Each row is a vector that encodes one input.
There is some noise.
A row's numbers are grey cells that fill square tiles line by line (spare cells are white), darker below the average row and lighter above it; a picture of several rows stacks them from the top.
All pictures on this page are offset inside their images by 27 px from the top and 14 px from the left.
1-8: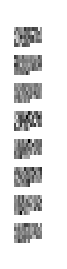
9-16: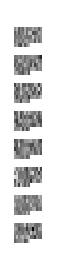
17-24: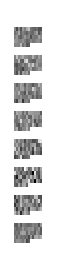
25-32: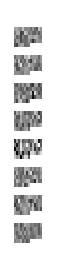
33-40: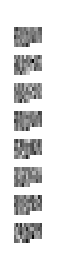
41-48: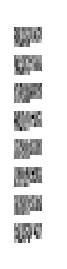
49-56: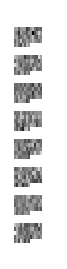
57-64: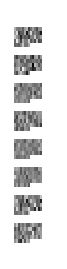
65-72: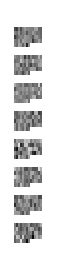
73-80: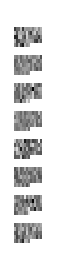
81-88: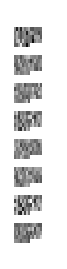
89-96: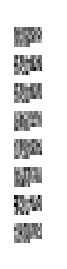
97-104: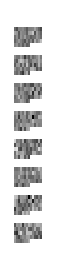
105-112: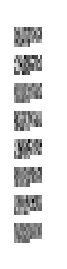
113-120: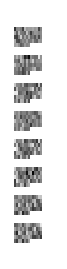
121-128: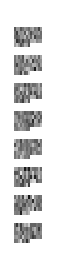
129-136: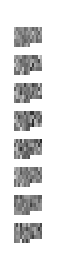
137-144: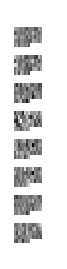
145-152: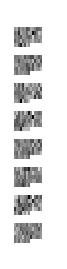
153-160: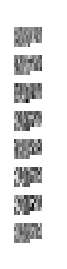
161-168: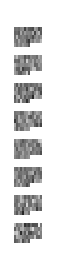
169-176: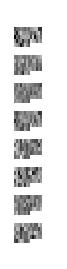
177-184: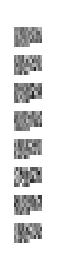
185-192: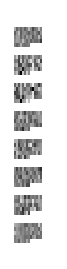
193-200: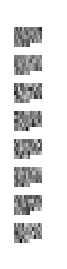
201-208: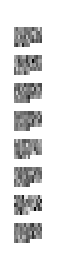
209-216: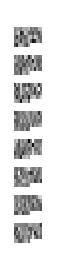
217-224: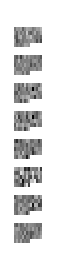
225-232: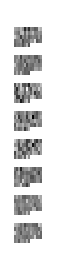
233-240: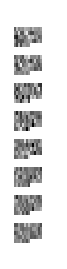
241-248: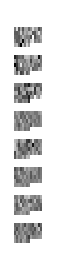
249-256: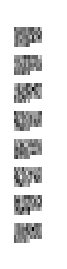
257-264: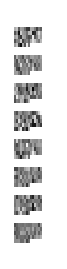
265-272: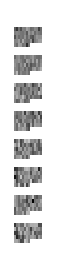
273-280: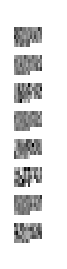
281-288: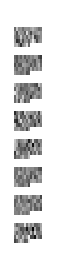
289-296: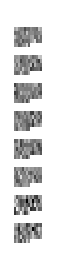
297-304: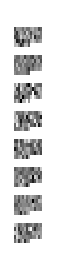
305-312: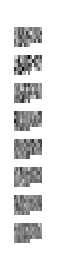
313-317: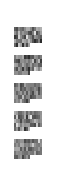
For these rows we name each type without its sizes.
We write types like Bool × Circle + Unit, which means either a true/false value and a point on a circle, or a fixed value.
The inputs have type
Bool × Bool × Bool × Bool × Line × Line + Circle + Unit.
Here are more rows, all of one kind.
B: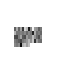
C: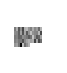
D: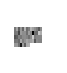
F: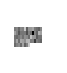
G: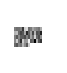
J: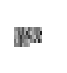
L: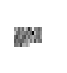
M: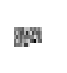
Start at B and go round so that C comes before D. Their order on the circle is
B, G, J, C, M, D, F, L.
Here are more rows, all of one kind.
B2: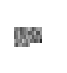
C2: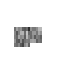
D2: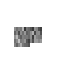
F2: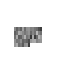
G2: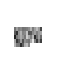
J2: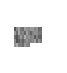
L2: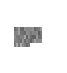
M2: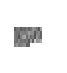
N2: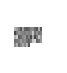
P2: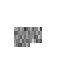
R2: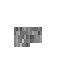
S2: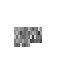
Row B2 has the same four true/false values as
L2, M2 and N2.
